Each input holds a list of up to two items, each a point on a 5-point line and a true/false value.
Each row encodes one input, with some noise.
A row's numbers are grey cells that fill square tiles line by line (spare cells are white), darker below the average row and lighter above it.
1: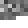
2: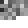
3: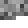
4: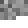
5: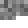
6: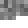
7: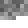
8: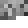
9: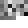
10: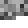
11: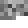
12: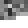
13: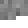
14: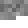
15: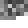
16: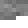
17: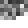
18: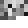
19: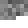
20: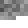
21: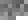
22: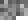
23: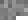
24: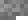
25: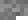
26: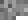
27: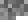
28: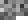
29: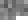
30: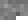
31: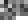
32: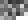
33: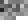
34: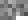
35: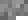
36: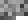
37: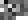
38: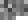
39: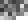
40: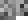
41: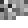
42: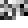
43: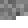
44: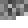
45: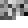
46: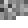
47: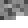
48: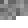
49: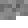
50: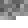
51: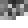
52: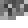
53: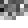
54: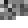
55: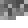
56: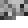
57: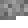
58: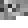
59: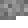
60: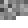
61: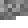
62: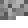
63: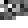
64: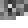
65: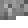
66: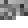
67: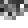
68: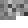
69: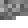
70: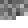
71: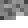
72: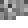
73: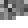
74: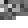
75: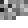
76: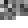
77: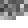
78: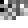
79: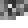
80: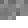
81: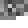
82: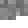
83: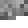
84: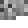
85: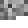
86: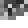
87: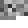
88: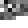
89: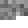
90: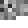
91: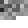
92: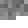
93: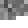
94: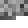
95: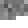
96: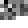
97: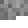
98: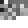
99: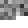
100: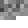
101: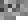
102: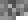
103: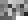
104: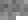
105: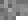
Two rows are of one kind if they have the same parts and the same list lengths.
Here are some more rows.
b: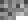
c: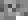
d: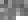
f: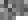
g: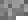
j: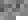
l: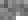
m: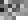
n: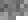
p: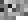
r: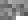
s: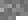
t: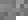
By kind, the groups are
b
c, d, f, j, l, m, n, p, r
g, s, t

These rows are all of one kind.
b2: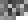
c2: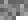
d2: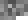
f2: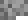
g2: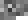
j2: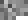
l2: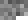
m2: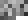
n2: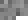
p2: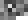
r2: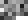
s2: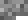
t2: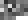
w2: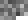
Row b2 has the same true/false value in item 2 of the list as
c2, f2, p2 and w2.
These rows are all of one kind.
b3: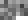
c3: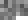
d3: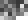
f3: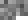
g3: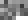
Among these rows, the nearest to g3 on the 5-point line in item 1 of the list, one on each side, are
d3 and f3.
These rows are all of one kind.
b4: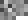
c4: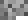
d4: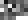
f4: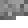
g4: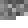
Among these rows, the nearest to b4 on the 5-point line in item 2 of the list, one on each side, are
d4 and g4.
